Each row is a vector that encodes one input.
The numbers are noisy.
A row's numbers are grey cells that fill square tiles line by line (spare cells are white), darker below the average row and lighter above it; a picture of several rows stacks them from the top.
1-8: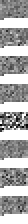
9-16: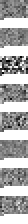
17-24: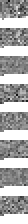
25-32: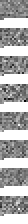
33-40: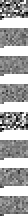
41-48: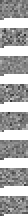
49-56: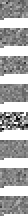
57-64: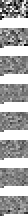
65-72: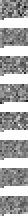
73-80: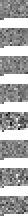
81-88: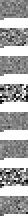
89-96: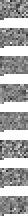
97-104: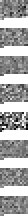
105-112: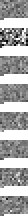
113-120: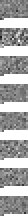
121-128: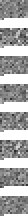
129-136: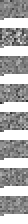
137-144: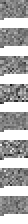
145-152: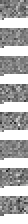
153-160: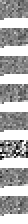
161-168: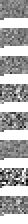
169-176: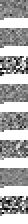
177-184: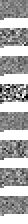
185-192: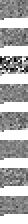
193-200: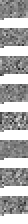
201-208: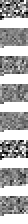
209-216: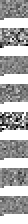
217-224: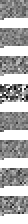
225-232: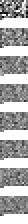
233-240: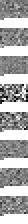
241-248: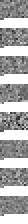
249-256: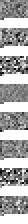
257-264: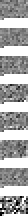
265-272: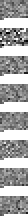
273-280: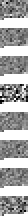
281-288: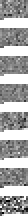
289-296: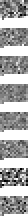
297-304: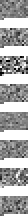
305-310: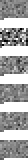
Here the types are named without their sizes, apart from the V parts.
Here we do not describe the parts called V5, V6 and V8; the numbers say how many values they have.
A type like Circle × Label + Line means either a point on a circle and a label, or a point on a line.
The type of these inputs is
Label × Label × (Label × Line + V6 × V8) + V5.
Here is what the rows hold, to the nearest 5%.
About 90% of them hold two labels, together with either a label and a point on a line, or a value of V6 and a value of V8. The rest hold a value of V5.
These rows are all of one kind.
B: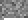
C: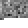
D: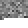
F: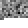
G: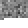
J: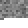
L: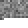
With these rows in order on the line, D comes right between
C and J.
